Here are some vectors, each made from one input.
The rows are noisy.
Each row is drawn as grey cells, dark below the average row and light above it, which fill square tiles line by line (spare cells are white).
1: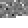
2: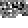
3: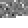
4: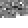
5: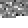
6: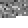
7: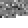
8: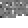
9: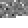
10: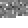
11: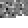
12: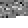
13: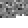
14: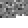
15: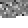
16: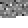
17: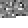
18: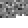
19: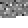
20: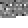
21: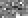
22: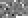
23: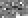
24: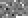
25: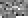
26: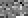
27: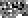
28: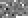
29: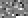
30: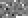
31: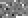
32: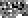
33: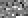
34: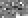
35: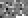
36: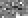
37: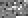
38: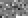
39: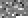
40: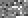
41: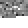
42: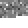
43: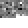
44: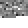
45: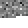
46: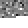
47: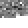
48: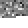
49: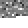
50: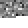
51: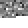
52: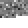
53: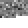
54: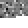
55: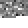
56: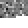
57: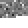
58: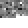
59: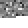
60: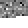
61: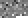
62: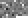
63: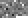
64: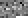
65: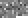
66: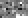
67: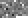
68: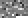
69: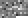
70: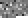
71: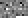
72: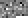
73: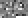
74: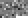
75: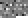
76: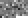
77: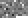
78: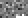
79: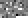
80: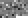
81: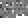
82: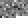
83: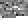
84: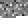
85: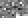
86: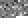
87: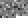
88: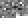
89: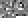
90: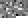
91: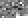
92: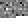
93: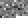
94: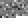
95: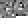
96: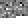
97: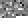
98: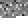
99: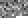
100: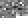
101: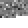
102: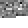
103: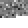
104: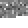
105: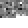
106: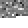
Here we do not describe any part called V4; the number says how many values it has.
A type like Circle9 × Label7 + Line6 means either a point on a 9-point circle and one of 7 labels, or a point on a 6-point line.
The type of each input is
List2(Bool × V4).
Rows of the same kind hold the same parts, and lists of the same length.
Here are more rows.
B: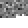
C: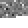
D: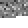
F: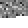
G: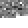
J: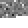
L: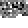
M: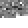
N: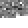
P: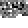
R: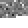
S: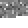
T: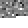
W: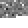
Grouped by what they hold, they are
B, C, G, J, M, N, R, S, W
D, F, T
L, P

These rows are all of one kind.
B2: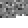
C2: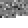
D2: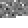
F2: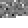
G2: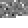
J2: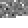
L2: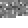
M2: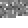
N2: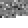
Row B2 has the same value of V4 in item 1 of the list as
C2 and N2.
